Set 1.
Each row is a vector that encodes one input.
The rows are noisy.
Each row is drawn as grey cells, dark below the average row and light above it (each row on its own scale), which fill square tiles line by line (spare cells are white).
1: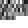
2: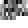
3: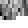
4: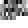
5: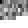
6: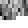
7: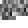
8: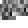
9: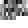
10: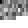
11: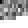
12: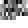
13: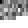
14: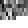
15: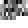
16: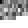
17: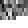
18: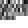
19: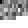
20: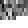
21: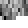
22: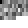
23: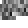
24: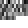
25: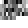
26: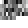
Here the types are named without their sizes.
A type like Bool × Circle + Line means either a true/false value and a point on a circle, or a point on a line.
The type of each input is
Line.
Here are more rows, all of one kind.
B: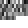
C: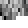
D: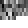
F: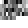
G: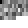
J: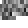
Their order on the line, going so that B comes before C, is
G, D, B, C, J, F.
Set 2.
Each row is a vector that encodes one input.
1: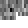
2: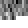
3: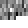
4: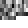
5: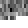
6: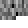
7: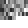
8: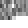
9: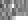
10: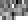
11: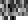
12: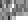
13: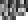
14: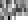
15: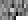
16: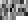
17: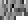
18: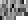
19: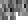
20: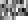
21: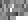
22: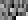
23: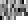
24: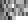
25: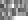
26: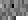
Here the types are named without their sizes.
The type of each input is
Line.
